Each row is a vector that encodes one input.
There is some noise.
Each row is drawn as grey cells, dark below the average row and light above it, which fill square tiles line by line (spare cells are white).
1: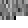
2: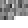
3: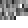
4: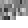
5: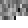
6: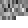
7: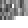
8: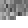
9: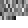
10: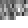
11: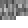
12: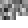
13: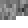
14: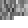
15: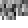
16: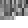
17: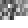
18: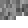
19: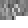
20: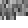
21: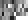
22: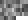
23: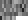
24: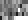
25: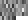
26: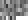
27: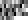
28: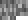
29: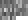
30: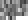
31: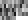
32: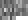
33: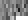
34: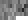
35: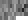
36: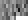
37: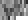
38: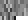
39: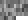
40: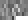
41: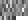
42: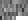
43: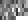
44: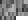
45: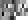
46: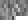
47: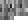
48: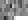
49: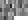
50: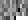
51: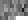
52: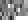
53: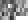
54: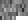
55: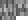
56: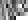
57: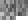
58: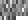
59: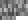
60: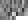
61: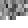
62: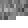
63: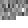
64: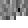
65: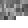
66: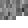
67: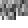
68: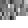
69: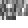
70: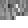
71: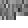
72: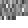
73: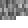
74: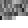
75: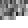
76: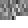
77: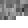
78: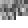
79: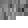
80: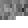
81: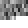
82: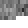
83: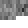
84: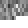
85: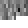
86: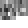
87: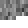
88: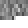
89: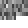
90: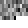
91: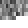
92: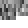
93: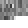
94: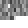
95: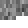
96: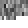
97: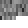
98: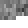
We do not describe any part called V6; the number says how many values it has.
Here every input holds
a point on a 5-point line, a node of an 8-node tree and a value of V6.
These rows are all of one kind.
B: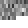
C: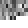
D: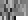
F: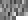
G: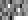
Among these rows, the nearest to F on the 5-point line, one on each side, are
B and G.
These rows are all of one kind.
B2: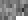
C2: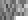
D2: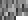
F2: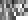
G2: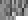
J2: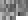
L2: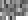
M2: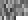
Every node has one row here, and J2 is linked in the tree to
L2.
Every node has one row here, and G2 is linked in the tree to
L2.
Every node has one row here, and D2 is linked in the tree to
B2.
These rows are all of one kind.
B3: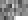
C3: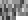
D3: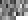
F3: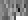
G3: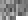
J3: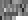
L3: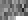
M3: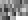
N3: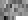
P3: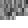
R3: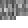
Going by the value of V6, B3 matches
C3, M3 and N3.
